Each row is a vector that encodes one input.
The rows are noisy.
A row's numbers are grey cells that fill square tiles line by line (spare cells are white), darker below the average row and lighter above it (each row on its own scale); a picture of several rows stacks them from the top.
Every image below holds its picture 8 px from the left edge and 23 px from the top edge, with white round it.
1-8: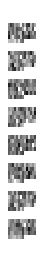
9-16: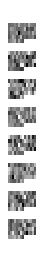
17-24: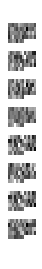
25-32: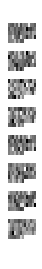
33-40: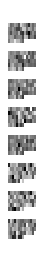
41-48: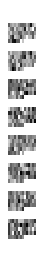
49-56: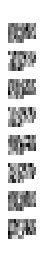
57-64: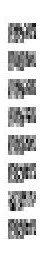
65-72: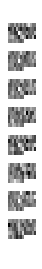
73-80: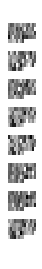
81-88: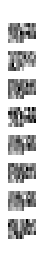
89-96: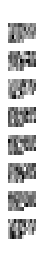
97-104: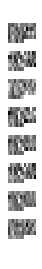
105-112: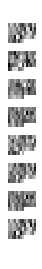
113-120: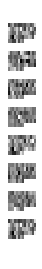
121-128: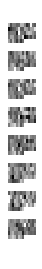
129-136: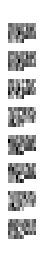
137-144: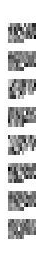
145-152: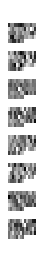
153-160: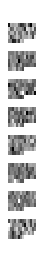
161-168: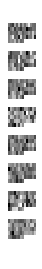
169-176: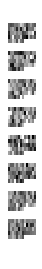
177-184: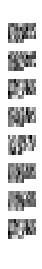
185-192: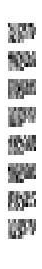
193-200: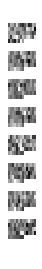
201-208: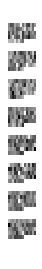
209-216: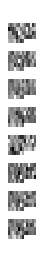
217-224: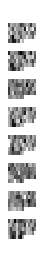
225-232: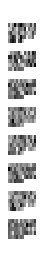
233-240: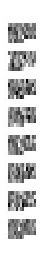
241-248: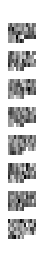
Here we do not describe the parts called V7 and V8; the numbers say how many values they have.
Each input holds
either a true/false value, a value of V7 and a value of V8, or a list of up to three points on a 9-point circle.
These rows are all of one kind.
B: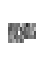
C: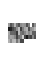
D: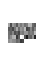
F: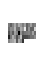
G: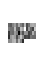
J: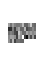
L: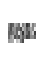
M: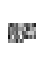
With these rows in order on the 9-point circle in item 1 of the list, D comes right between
J and M.
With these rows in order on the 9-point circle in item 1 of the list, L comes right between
B and G.
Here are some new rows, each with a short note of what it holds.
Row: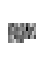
a list of two items
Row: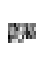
the empty list
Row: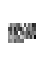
a list of one item
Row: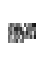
a list of one item
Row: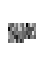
a list of two items
